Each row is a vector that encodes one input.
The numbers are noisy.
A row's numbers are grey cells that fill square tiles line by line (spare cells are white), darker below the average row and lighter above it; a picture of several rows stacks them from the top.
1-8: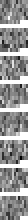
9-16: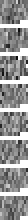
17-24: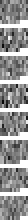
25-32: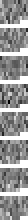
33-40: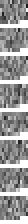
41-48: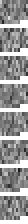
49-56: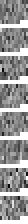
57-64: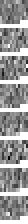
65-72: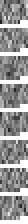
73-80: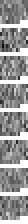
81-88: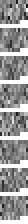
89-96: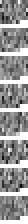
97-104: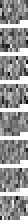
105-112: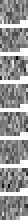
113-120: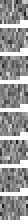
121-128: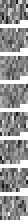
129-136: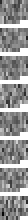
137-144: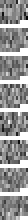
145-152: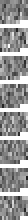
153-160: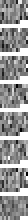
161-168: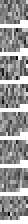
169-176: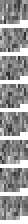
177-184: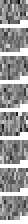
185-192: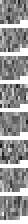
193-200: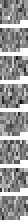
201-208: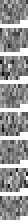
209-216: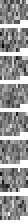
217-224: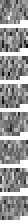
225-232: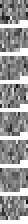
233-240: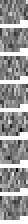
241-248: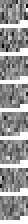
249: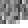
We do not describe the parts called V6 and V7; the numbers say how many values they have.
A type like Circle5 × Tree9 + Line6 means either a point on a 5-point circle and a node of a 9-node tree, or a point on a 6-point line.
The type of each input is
(Bool × Bool × Bool × (Line4 + Line9) + V6) × V7.
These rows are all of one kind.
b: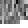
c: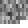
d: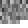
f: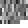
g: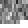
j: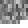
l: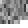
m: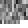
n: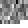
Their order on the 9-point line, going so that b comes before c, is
d, l, n, b, m, g, f, c, j.
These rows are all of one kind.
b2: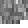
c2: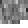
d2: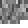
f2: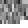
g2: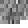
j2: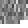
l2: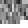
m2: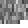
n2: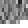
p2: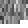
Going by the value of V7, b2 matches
g2, j2, m2 and p2.
